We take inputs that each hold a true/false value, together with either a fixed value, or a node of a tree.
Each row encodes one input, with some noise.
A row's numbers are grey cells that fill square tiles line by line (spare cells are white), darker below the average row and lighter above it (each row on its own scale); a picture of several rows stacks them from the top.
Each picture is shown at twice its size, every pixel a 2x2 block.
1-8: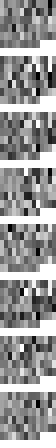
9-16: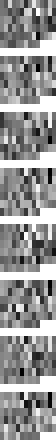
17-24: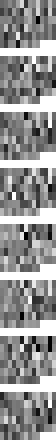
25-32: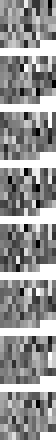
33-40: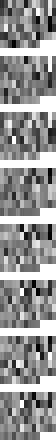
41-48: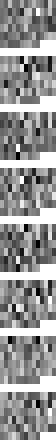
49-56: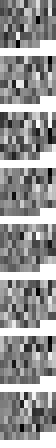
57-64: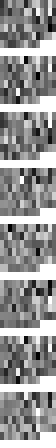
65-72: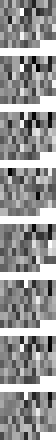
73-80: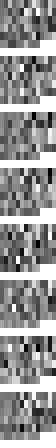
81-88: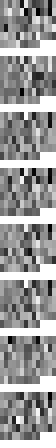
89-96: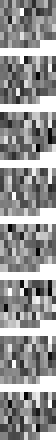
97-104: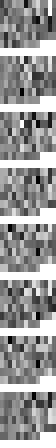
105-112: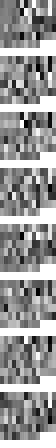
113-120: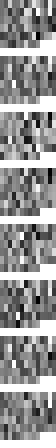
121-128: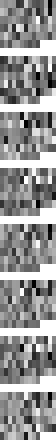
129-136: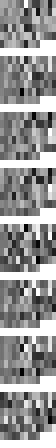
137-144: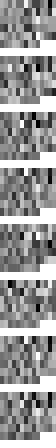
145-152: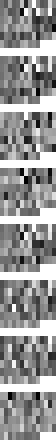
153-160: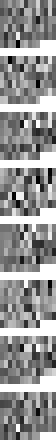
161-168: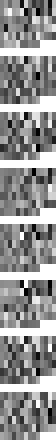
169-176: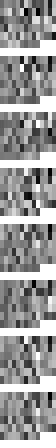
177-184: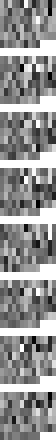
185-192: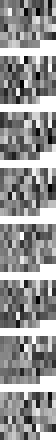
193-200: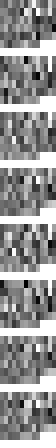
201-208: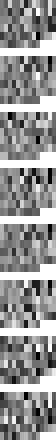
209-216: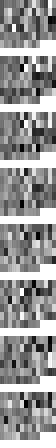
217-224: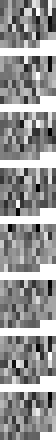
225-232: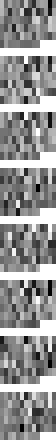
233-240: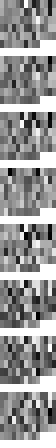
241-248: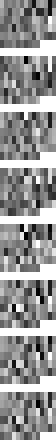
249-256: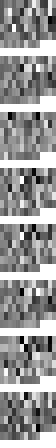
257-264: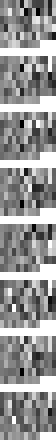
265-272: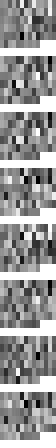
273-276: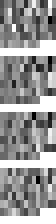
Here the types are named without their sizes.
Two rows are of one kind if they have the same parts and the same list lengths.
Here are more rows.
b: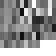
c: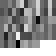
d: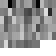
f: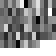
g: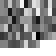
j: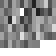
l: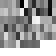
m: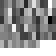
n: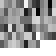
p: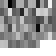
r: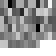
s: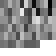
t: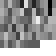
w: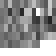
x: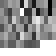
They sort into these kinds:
b, c, f, g, j, l, m, n, s, t, w, x
d, p, r

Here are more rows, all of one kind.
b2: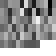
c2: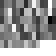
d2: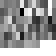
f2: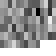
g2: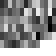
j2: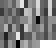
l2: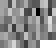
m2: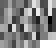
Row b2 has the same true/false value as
f2 and l2.
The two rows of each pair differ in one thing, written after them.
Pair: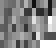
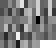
the true/false value
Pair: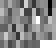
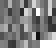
the true/false value
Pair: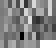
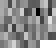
the true/false value
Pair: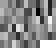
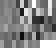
the true/false value
